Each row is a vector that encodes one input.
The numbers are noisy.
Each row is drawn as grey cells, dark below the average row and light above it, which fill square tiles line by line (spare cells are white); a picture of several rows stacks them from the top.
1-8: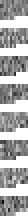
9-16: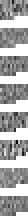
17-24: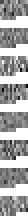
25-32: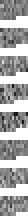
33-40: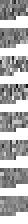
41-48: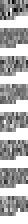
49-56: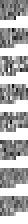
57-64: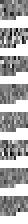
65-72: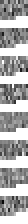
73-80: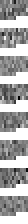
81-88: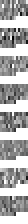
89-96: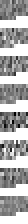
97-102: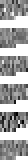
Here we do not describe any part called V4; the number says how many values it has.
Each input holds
a point on a 7-point line, together with either a point on a 5-point line, or a value of V4.
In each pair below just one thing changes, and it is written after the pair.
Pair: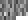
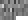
the place on the 7-point line
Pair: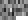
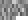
the place on the 5-point line
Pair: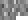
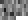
the place on the 5-point line
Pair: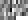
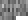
the place on the 7-point line
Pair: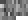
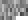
the place on the 5-point line
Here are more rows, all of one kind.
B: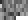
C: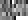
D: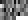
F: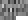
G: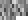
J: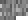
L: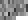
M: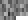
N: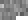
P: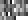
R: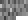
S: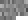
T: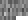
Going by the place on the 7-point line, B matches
G, L and M.
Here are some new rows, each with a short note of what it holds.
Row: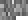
a point on a 5-point line and a point on a 7-point line
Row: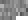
a point on a 5-point line and a point on a 7-point line
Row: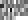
a point on a 7-point line and a value of V4
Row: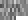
a point on a 7-point line and a value of V4
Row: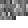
a point on a 5-point line and a point on a 7-point line
